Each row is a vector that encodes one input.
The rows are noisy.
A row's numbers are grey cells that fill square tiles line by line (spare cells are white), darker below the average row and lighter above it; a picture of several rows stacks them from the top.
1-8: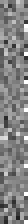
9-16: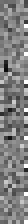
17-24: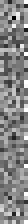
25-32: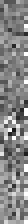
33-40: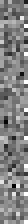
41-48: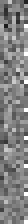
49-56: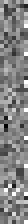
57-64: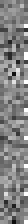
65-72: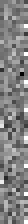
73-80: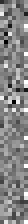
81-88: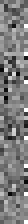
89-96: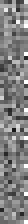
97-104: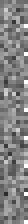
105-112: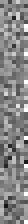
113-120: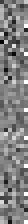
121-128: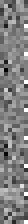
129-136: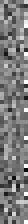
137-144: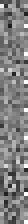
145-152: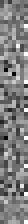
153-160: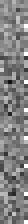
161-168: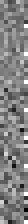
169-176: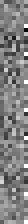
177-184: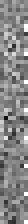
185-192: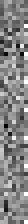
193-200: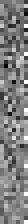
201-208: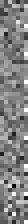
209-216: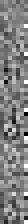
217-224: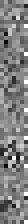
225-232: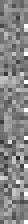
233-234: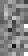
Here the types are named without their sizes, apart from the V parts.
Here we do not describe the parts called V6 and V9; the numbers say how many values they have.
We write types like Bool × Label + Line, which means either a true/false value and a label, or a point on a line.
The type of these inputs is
Bool × V6 + Label + Line × (Line + V9).
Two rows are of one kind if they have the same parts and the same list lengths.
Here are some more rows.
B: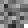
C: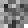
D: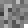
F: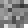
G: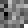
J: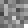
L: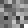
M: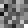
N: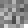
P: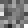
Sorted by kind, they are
B, C, M, P
D, J
F, N
G, L

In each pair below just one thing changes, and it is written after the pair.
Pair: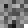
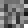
the true/false value
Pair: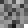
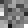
the true/false value
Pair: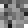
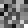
the true/false value
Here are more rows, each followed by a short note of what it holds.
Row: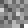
a label
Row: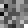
a true/false value and a value of V6
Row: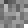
a point on each of two lines
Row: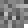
a point on each of two lines
